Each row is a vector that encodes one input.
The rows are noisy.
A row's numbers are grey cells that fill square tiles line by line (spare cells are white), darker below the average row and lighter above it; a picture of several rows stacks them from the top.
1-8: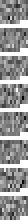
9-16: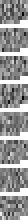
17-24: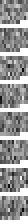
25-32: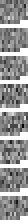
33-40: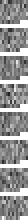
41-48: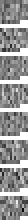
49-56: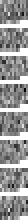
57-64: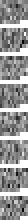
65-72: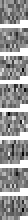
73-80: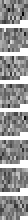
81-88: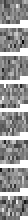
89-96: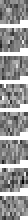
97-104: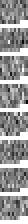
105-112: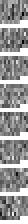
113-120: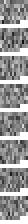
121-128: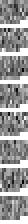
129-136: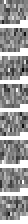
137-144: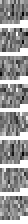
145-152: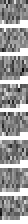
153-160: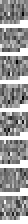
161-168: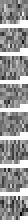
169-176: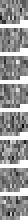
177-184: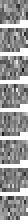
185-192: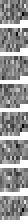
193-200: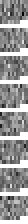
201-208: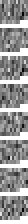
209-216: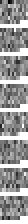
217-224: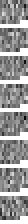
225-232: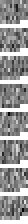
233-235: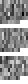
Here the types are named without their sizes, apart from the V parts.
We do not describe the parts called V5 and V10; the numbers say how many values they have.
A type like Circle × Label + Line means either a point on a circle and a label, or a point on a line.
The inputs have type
(Bool × Bool × Bool × Bool + Unit) × (Line + V5 × V10).
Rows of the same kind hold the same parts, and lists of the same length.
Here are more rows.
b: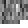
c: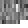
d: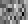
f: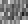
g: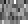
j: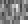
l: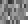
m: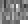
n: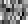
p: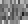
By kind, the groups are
b, c, j, l, m
d, n
f, p
g

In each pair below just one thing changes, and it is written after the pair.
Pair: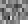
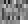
one of the four true/false values
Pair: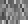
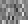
one of the four true/false values
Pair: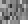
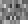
one of the four true/false values
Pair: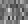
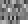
the value of V5
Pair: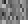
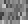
one of the four true/false values
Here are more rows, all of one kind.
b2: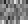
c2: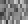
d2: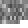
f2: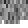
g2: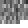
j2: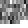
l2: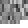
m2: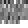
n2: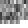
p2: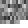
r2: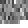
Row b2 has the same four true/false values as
c2, f2, g2 and m2.
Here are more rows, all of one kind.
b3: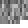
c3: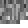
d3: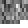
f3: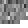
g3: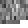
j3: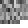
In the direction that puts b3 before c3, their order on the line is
j3, f3, b3, d3, g3, c3.
